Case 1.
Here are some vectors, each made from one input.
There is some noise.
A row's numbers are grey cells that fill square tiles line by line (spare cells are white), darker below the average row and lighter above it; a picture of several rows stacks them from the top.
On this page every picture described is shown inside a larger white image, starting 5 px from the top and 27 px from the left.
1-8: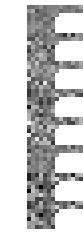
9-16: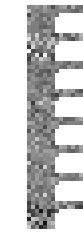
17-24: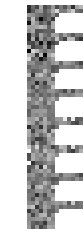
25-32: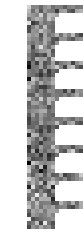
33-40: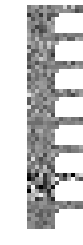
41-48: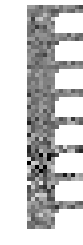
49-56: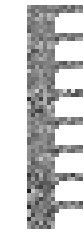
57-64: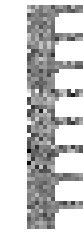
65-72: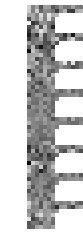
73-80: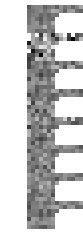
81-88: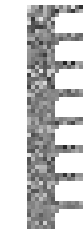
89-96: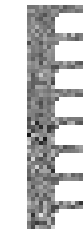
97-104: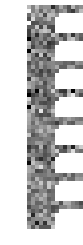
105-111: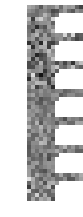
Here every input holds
either a point on a 6-point circle, or a point on an 11-point line.
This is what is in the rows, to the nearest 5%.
About 45% of them hold a point on a 6-point circle. The rest hold a point on an 11-point line.
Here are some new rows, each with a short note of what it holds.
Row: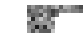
a point on a 6-point circle
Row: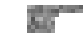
a point on a 6-point circle
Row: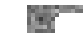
a point on an 11-point line
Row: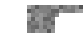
a point on a 6-point circle
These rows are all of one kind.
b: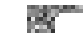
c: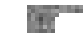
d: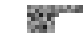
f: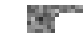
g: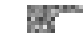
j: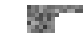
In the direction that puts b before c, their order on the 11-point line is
b, d, j, f, c, g.
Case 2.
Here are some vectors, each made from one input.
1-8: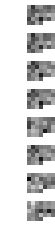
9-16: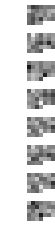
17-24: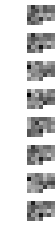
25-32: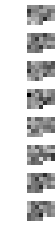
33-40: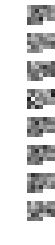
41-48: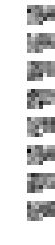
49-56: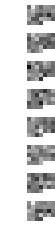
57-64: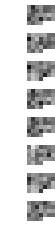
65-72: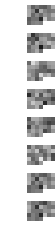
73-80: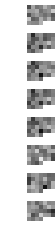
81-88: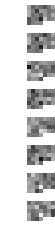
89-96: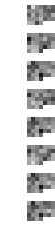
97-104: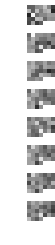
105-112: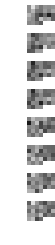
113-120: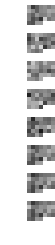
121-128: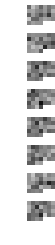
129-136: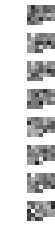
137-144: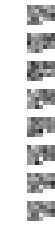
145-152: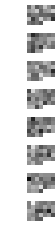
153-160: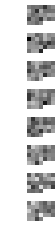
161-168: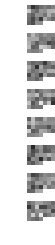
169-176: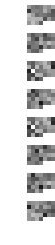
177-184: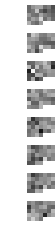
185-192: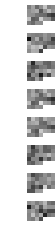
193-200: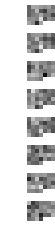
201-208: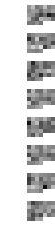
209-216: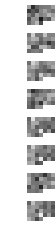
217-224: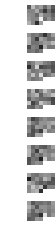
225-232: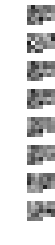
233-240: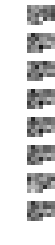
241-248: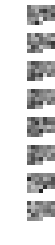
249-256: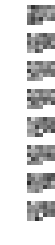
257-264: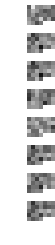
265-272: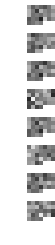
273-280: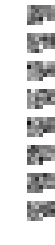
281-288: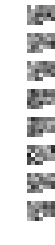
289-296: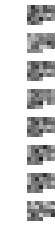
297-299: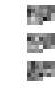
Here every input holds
a list of up to two points on a 14-point line.
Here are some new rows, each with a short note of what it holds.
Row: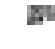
a list of one item
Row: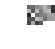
the empty list
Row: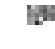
a list of two items
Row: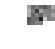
a list of one item
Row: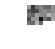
a list of one item
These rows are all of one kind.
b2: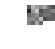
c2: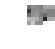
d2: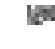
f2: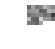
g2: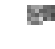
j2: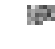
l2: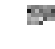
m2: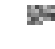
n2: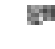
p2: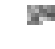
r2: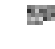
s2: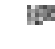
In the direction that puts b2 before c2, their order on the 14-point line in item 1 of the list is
m2, f2, p2, j2, s2, d2, n2, g2, b2, r2, l2, c2.
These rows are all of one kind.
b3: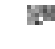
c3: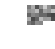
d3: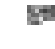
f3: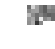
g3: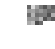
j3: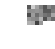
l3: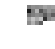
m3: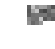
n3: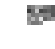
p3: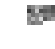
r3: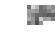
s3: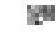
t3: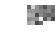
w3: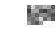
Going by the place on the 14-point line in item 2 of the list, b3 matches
d3, n3, p3 and s3.
